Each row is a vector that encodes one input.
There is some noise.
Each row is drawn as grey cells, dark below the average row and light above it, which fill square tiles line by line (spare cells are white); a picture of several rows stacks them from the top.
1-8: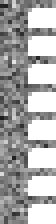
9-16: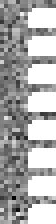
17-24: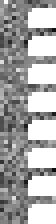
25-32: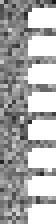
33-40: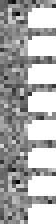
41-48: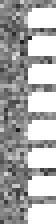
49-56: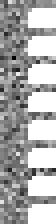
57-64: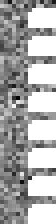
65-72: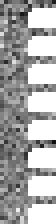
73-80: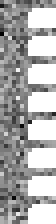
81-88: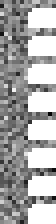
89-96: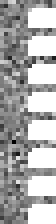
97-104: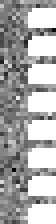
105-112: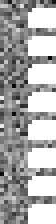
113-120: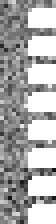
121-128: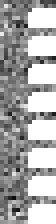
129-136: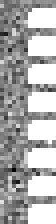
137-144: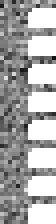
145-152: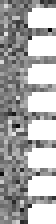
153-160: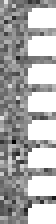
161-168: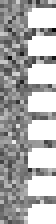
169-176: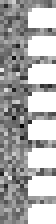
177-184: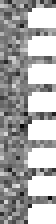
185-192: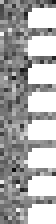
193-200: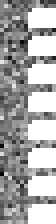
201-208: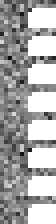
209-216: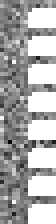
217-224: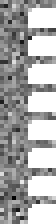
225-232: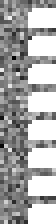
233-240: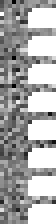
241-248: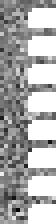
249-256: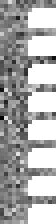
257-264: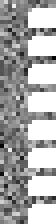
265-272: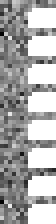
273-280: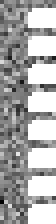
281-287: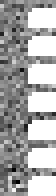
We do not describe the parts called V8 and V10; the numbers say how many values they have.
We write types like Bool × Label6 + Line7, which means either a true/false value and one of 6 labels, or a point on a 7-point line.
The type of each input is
Circle6 + Line6 + (Line7 + V8) × V10.
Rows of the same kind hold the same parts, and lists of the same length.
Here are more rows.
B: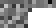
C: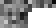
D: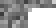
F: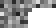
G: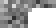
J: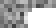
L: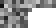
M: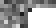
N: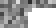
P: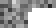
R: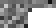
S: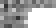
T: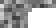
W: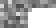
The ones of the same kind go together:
B, C, M, R
D, G, N, P
F, L
J, S, T, W

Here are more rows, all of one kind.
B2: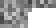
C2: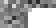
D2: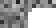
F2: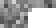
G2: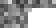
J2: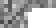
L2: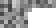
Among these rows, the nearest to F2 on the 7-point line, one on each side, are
C2 and L2.
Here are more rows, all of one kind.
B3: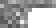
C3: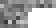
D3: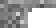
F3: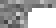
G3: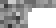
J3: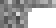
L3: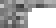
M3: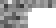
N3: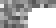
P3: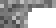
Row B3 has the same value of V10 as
C3, D3, F3 and P3.
